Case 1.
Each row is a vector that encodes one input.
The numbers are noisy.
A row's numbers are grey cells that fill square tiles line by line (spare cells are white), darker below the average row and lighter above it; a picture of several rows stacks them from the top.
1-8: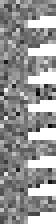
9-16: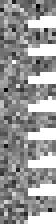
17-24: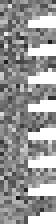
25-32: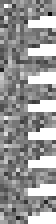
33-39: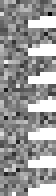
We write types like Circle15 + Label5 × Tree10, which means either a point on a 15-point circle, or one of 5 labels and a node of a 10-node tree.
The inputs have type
Circle5 × Label6.
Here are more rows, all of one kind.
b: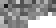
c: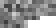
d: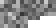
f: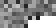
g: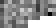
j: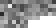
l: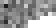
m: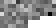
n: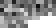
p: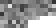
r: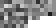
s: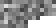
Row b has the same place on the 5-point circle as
j, n and p.
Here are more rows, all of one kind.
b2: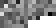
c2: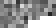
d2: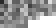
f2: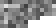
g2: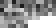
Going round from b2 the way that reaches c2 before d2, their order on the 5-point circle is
b2, c2, d2, g2, f2.
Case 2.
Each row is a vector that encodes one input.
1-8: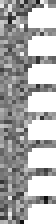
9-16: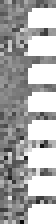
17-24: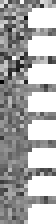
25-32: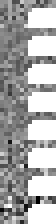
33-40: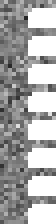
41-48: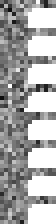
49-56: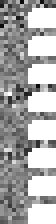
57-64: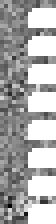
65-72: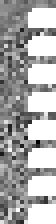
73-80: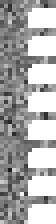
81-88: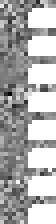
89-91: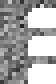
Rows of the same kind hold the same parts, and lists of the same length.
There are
3 kinds of row.
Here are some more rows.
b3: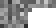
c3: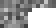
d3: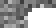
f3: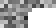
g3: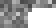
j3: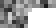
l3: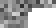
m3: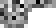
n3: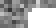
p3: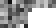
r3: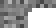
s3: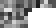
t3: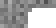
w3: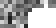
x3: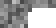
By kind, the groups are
b3, c3, f3, j3, r3, s3, w3
d3, m3, n3, p3, t3, x3
g3, l3

